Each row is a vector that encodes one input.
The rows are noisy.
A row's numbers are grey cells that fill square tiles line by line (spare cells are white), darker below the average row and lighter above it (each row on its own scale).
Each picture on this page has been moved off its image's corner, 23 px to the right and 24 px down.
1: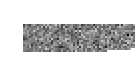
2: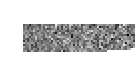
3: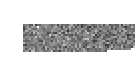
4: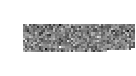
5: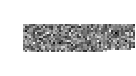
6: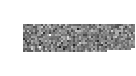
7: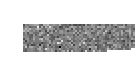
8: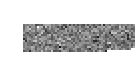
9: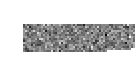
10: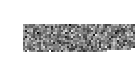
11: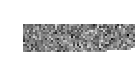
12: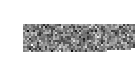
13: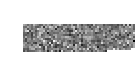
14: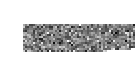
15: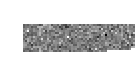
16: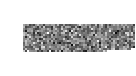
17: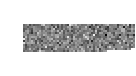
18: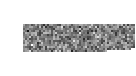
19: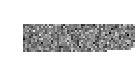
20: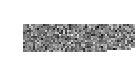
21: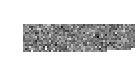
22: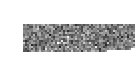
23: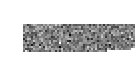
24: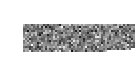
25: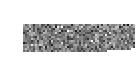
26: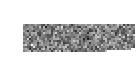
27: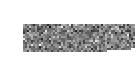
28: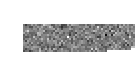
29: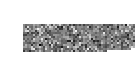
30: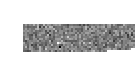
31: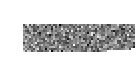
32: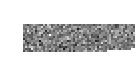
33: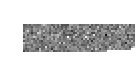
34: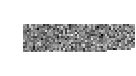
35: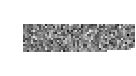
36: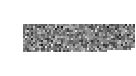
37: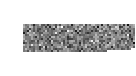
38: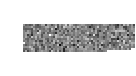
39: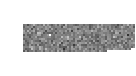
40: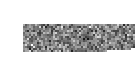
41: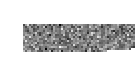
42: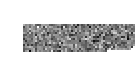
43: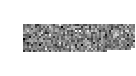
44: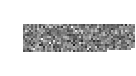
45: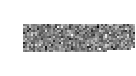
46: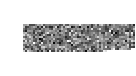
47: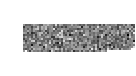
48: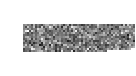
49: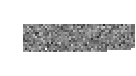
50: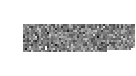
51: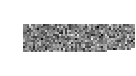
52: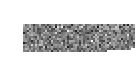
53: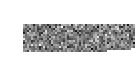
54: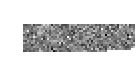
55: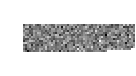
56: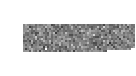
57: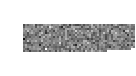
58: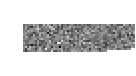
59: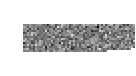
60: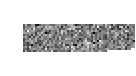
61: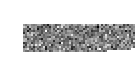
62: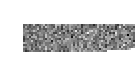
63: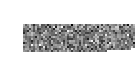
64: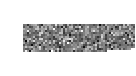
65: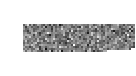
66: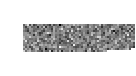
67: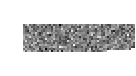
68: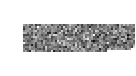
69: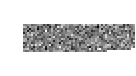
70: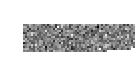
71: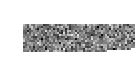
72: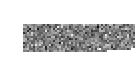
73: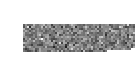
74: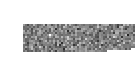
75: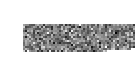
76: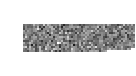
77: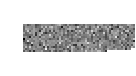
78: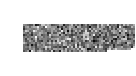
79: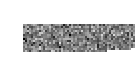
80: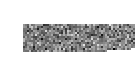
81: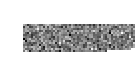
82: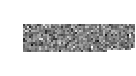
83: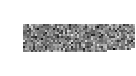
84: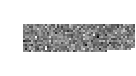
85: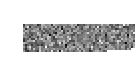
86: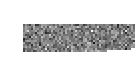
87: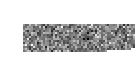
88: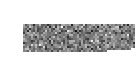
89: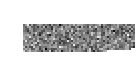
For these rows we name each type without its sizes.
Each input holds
either a label, or a point on a line.
